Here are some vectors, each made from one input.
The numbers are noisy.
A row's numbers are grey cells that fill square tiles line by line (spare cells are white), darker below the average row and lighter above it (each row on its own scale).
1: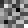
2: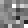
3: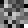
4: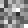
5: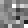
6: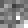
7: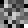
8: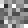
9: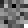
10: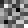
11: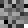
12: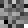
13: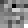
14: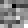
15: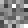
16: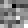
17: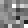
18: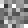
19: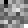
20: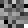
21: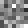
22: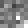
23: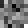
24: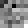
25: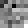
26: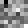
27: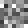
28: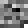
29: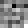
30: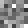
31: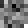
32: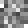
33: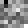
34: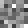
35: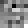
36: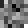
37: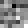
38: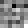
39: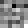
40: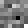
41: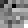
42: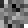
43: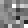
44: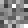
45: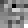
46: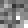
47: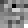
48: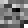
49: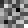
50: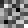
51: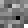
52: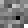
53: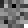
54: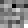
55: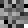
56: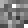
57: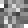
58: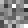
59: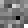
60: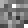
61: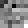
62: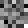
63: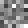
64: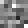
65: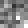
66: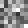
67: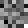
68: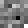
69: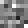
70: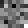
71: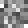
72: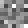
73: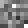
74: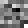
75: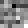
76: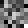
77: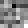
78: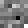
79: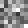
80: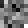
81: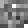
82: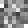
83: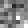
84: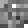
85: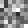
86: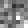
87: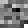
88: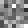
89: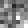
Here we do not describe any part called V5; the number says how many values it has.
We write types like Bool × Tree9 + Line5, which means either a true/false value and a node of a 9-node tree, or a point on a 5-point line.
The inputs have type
Bool × (Line6 + V5).
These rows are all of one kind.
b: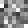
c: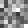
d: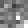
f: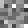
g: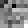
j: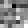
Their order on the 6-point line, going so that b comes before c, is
d, f, j, b, c, g.
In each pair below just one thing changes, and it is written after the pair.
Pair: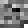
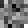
the true/false value
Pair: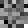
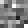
the true/false value
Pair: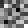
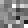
the true/false value
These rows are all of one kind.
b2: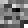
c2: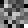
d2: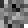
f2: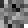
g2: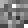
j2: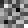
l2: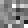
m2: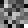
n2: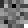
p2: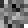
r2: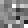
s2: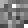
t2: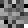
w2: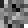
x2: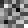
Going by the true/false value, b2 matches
g2, l2, r2 and s2.
